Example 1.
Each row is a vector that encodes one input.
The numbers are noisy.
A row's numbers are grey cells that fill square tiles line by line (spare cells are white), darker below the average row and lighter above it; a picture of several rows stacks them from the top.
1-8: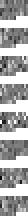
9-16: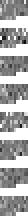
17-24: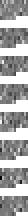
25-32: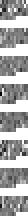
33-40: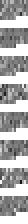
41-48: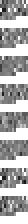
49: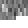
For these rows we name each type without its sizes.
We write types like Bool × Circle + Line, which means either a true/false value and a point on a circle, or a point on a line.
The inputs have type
Bool × Bool × Bool + Unit.
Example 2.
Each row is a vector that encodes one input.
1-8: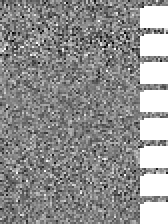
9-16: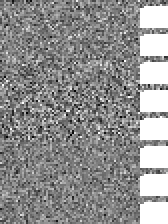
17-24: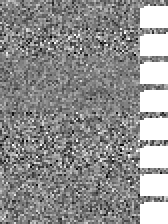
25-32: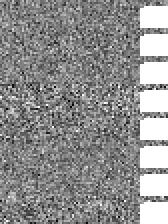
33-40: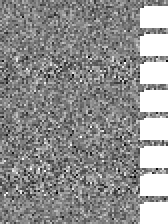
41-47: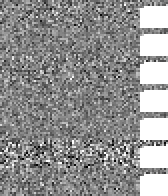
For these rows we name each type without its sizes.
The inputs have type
Tree.
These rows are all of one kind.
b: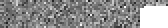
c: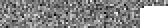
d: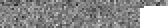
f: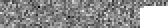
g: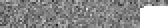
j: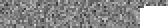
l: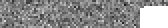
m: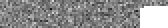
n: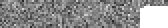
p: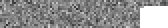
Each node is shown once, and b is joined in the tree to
g.
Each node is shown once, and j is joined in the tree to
d.
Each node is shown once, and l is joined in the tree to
d, g and p.
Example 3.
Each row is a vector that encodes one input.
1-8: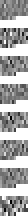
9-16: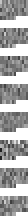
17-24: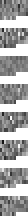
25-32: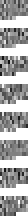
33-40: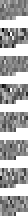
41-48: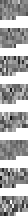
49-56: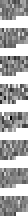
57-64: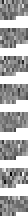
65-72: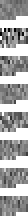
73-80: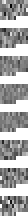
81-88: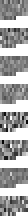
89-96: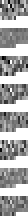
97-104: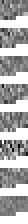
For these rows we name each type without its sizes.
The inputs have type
Tree.
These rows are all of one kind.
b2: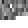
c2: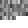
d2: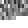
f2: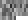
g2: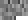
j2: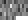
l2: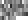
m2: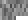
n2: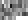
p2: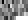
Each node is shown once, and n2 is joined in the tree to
d2.
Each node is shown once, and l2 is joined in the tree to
d2.
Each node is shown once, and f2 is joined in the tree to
m2.
